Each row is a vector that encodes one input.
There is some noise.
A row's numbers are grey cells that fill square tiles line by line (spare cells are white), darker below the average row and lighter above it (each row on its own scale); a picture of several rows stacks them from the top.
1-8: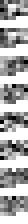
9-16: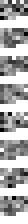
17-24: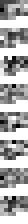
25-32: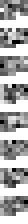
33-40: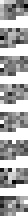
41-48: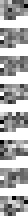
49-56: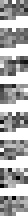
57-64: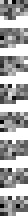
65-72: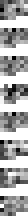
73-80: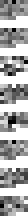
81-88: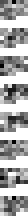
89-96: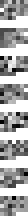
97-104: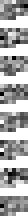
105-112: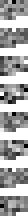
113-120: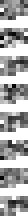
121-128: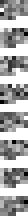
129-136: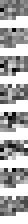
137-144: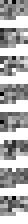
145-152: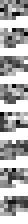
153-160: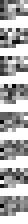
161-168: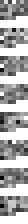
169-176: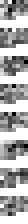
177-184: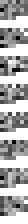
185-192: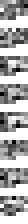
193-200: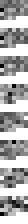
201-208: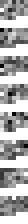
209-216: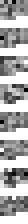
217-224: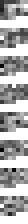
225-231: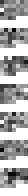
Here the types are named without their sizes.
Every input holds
a point on a line and a true/false value.
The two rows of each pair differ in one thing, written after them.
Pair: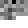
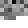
the place on the line
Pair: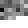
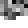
the true/false value
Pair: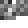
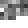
the true/false value
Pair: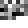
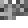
the place on the line
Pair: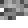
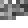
the true/false value
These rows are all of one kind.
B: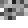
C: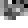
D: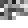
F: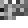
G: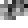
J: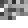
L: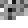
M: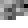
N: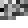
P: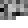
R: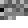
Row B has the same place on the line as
D and F.
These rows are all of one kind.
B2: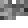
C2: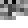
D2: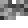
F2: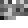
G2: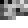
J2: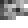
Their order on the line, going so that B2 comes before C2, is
D2, B2, F2, G2, J2, C2.
